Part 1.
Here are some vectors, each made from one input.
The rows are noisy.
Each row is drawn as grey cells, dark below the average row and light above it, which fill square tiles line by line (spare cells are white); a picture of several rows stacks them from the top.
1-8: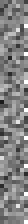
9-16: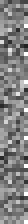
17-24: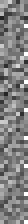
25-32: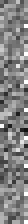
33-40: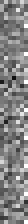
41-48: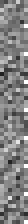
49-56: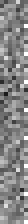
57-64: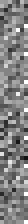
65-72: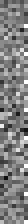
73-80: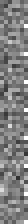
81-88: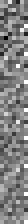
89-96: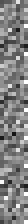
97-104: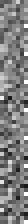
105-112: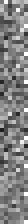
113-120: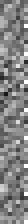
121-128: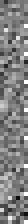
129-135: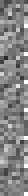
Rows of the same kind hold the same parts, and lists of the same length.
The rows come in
2 kinds.
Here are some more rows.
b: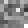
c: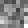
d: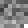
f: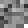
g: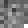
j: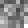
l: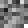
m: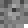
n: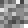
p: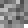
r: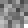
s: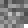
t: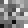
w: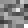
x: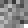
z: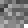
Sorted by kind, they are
b, f, l, t, w
c, d, g, j, m, n, p, r, s, x, z

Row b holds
a point on a 6-point line.
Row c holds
a point on a 9-point line and a true/false value.
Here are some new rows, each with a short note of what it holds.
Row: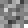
a point on a 9-point line and a true/false value
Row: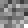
a point on a 9-point line and a true/false value
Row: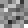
a point on a 9-point line and a true/false value
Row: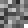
a point on a 6-point line
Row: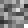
a point on a 6-point line
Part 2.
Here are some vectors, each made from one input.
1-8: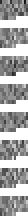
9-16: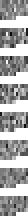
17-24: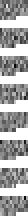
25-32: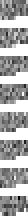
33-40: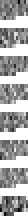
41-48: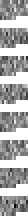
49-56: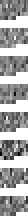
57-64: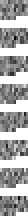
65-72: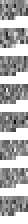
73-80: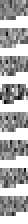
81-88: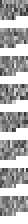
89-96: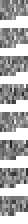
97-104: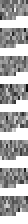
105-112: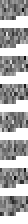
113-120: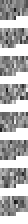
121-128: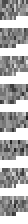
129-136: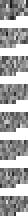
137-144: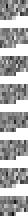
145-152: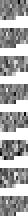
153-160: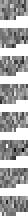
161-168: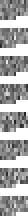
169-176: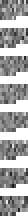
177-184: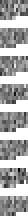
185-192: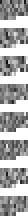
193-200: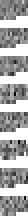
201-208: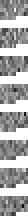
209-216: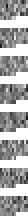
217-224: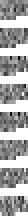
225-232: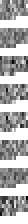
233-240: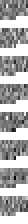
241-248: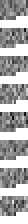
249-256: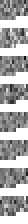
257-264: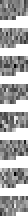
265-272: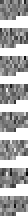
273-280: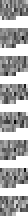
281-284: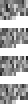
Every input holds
a list of up to three points on a 7-point line.
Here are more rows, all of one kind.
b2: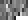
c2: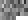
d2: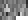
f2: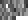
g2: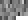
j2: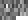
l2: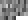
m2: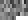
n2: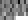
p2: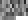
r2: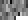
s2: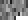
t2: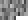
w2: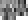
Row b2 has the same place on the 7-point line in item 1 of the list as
d2, r2 and s2.
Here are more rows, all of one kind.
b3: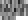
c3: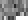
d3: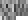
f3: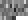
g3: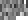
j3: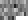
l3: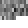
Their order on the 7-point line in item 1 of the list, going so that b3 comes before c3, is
b3, l3, d3, c3, j3, f3, g3.
